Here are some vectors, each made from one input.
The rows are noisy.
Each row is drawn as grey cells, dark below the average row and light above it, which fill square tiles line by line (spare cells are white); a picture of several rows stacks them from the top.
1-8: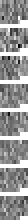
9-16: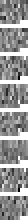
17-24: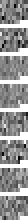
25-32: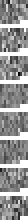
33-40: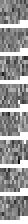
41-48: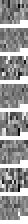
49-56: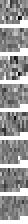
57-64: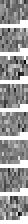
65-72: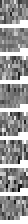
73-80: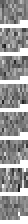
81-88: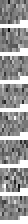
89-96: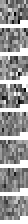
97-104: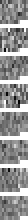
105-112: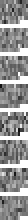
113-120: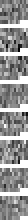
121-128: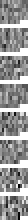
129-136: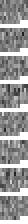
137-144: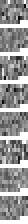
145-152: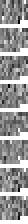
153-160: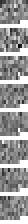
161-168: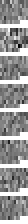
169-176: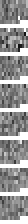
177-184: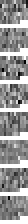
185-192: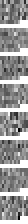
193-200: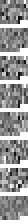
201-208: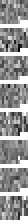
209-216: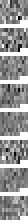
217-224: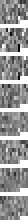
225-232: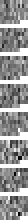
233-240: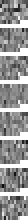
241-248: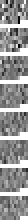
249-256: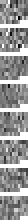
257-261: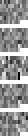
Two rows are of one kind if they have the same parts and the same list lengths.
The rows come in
3 kinds.
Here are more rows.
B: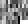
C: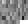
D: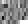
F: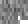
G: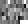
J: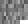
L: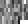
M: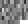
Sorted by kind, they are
B, G, L
C, D, J, M
F

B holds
one of 7 labels.
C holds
two labels (each one of 8).
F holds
one of 8 labels and a point on an 8-point line.
